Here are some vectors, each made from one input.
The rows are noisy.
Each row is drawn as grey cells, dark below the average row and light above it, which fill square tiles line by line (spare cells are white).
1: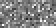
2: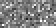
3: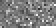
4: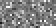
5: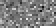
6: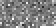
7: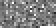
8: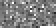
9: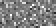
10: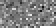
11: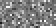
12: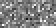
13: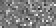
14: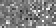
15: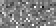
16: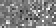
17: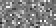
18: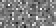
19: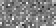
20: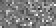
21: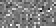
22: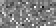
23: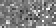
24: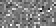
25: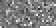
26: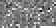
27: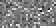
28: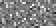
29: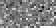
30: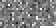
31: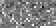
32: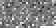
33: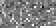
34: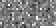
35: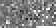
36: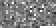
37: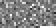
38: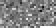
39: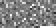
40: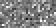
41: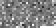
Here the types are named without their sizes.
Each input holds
either a point on a circle, or a point on a line.
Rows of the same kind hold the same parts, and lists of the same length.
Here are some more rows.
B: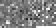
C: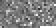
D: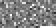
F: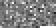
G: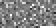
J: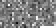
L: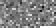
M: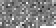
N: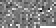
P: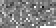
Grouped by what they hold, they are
B, C, D, F, G
J, L, M, N, P

